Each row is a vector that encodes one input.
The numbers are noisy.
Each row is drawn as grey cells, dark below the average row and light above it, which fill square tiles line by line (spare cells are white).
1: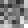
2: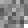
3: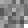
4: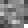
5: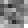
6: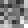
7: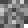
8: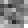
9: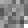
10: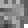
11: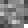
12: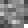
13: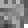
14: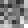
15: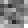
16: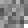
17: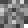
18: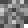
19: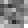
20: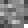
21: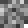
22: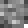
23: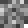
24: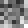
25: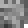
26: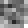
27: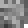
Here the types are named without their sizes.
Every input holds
a point on a line.
